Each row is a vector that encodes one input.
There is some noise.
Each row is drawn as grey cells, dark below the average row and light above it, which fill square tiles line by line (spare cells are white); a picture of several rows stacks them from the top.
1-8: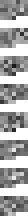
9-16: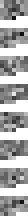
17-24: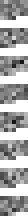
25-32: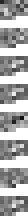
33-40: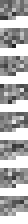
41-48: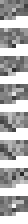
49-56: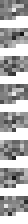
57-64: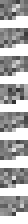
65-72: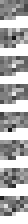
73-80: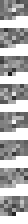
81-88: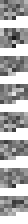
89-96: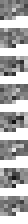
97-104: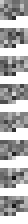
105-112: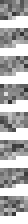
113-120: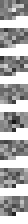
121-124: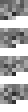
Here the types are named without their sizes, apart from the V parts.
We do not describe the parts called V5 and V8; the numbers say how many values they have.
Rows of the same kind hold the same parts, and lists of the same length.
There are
2 kinds of row.
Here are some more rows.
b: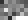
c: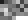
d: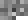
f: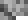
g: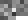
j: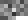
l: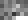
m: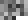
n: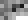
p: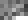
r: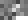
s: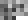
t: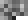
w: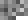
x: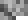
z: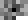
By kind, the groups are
b, c, g, j, l, p, r
d, f, m, n, s, t, w, x, z

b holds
a point on a line, a true/false value and a value of V8.
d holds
a value of V5 and a value of V8.
